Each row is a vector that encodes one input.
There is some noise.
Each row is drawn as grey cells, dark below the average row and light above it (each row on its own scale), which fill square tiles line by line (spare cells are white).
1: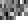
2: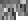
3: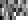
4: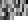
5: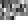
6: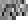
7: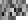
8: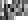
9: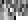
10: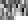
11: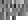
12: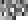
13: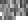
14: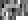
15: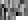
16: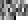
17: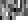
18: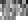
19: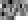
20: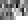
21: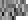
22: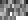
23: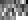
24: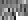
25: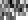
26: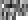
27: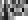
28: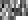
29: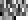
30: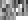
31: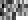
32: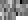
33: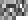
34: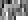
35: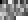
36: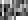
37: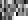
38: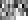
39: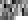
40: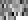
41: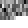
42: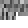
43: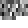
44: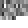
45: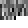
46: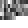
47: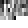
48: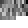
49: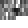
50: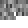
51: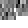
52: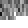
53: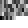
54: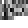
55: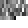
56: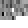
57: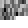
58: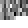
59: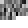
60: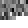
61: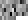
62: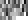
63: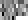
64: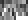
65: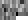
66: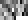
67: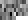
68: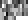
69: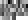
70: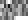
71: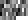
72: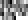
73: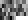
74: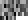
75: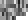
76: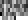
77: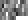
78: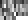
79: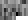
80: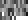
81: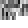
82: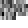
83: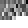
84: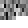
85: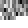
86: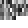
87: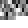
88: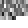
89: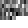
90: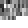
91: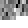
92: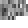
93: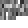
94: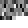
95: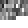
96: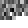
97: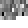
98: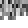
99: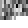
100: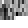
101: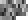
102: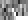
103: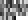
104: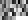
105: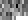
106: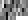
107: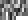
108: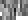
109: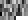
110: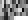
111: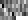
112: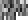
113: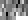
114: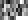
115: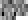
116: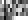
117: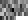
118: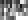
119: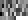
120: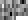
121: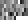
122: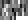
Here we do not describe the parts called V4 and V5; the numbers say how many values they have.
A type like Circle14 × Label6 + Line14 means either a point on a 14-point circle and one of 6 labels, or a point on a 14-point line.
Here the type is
(Bool × V5 + Label6) × V4.
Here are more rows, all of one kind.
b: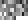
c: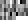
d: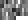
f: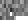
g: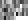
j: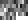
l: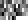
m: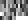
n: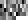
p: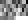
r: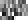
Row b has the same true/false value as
f and p.
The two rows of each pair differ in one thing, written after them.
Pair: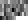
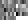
the value of V4
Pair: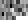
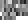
the value of V4
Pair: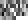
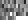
the value of V5
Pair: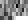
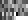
the value of V5
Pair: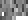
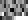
the value of V4
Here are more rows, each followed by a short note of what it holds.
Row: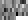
one of 6 labels and a value of V4
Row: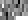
a true/false value, a value of V4 and a value of V5
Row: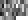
one of 6 labels and a value of V4
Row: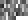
a true/false value, a value of V4 and a value of V5
